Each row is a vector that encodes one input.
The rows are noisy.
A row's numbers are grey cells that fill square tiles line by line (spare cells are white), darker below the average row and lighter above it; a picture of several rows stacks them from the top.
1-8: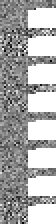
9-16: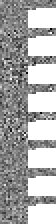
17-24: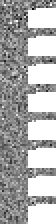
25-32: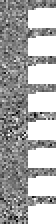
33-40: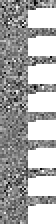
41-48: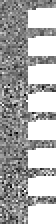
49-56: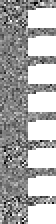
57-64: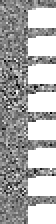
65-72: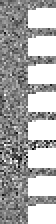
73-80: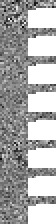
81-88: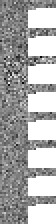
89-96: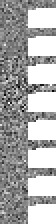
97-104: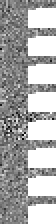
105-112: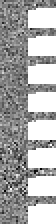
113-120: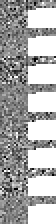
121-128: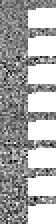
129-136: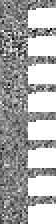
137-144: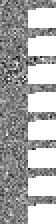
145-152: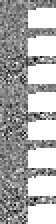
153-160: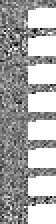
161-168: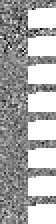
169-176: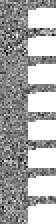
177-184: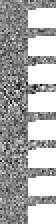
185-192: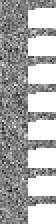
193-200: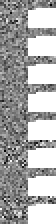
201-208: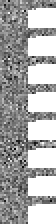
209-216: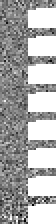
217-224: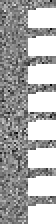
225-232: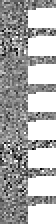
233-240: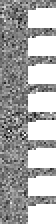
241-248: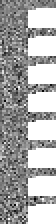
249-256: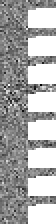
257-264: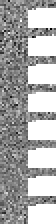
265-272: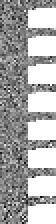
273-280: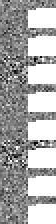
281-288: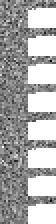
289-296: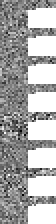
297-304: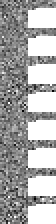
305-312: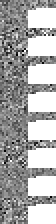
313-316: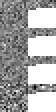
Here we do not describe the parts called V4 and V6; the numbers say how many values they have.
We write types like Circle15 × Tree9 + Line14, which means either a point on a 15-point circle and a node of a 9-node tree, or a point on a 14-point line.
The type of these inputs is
Bool × (Tree14 + Unit) × V6 + V4.
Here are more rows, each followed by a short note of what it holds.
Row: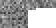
a true/false value and a value of V6
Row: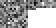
a value of V4
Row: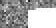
a node of a 14-node tree, a true/false value and a value of V6
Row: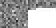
a node of a 14-node tree, a true/false value and a value of V6
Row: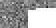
a true/false value and a value of V6
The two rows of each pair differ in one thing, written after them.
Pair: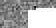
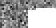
the true/false value
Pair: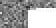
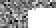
the node of the tree
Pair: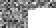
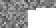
the true/false value
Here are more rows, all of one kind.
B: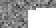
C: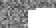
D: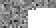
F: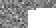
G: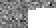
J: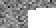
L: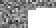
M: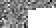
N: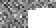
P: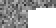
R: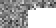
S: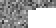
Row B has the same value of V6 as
N, P and S.
